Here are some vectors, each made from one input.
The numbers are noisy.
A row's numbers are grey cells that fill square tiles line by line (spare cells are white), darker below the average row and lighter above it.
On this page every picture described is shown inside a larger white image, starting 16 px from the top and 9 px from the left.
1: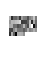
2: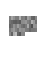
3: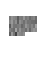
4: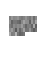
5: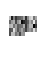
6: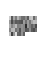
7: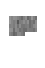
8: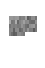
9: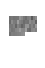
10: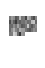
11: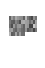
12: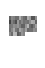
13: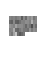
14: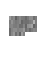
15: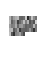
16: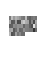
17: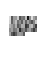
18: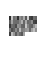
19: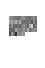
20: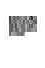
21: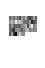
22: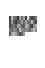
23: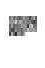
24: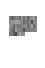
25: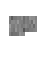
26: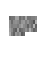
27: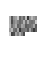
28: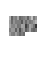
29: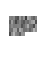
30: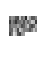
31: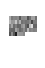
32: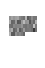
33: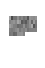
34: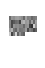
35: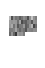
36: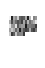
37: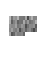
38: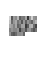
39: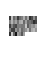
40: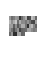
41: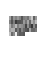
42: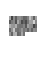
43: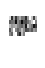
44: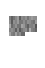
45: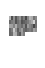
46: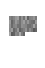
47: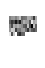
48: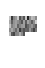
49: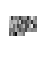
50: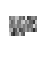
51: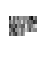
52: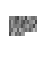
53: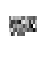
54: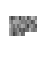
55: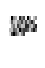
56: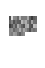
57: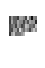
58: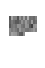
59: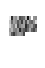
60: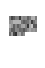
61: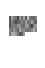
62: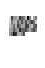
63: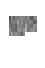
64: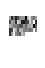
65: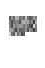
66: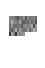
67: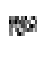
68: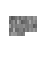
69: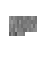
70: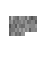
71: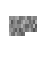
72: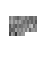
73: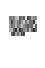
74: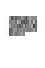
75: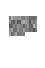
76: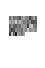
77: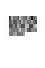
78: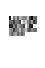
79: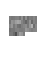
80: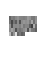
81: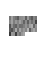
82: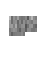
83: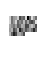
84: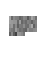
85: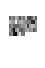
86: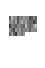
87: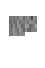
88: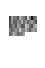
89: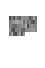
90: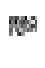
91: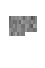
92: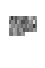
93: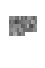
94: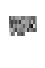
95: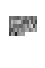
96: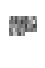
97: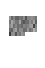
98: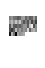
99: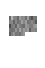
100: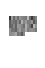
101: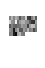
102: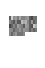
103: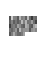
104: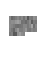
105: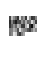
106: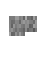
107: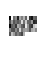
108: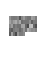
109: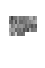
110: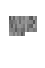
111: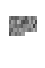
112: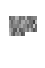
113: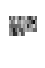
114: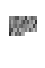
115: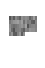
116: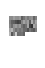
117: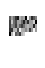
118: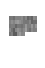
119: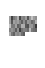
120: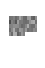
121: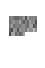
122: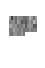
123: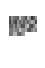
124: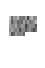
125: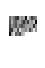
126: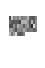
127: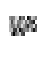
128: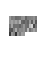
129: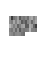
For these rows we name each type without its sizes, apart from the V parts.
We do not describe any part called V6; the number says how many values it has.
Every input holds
a true/false value, together with either a point on a line, or a value of V6.
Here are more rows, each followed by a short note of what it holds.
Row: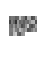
a true/false value and a value of V6
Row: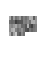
a point on a line and a true/false value
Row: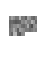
a point on a line and a true/false value
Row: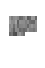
a point on a line and a true/false value
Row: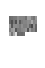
a true/false value and a value of V6
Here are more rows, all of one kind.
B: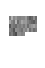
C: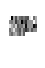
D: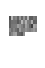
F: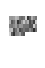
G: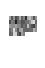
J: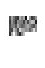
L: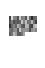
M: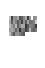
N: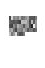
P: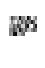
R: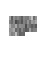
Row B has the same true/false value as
C, F, G and L.
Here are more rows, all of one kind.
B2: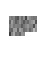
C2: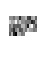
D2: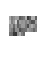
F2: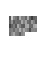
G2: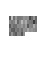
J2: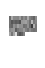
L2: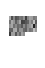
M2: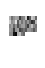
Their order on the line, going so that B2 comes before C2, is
M2, L2, B2, D2, G2, J2, C2, F2.
